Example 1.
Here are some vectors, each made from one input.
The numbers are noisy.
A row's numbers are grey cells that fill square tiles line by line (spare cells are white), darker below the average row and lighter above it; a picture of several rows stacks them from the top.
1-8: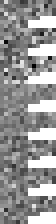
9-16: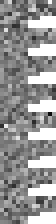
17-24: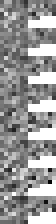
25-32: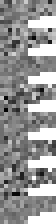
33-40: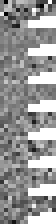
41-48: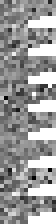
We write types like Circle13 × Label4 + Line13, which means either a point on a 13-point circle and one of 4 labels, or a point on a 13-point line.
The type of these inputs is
Line5 × Line6.
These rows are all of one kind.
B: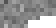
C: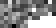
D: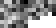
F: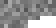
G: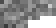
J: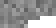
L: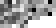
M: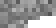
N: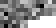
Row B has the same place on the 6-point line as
C, D and F.
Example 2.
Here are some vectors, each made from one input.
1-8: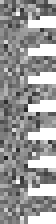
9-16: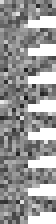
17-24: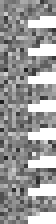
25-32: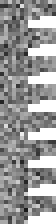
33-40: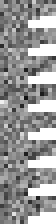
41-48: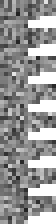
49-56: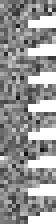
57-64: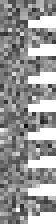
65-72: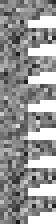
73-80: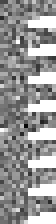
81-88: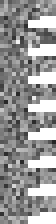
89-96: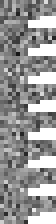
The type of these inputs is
Tree19.
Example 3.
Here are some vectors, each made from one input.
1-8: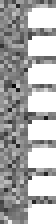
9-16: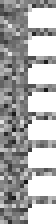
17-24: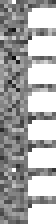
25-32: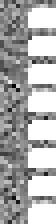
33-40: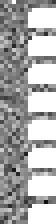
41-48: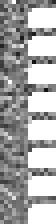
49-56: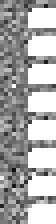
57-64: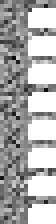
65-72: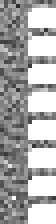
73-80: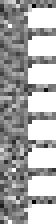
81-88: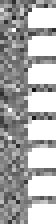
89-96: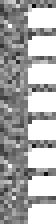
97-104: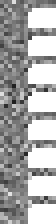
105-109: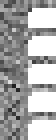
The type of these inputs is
Label5.
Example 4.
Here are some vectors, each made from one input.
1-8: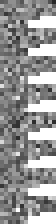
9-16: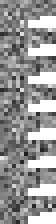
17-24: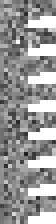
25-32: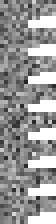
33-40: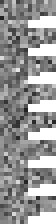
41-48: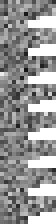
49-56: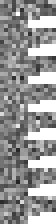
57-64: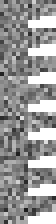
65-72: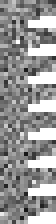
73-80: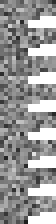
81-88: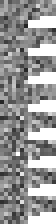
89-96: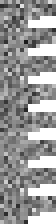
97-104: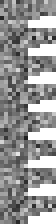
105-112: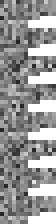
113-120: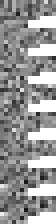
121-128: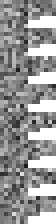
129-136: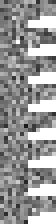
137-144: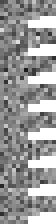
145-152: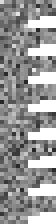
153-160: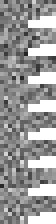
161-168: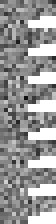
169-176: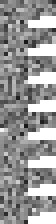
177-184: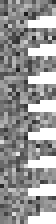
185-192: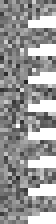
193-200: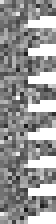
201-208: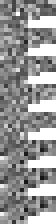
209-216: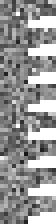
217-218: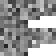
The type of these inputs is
Tree19.
